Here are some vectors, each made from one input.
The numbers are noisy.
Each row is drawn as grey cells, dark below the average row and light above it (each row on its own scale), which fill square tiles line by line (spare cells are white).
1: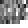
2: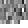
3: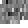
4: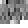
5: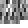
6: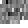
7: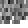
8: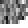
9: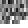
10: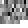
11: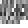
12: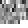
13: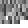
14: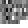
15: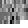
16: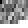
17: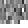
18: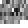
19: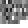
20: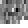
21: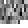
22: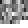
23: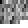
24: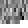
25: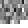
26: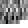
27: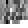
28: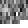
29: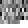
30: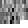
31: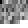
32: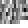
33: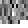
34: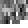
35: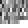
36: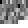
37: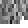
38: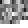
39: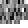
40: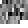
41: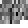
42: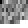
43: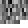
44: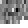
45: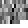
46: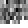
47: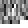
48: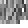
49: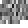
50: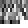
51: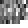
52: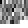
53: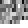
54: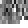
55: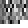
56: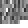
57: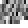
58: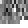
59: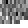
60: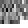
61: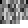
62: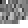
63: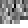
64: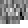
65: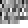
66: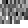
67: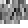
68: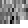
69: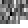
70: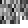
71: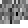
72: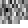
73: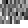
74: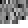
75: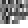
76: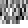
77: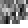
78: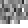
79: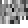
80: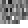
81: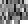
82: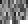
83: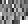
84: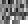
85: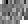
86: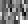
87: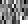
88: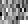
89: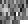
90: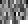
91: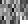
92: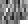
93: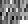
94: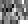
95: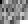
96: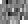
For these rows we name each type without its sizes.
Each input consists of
a point on a line, together with either a point on a circle, or a node of a tree.
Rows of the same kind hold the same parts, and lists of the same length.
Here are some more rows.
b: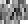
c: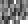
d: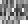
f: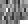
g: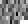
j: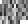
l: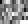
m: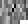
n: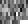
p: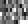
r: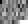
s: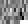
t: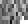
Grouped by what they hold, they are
b, d, f, g, j, l, m, s, t
c, n, p, r

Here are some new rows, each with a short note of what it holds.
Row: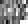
a point on a circle and a point on a line
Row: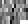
a point on a line and a node of a tree
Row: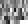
a point on a line and a node of a tree
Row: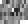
a point on a line and a node of a tree
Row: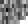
a point on a circle and a point on a line
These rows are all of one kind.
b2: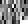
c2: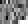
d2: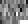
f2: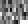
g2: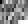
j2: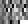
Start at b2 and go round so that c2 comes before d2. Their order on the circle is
b2, f2, c2, g2, j2, d2.
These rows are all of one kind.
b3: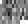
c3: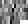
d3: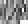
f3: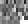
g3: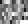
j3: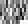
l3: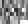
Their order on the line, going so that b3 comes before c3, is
f3, b3, l3, d3, j3, g3, c3.
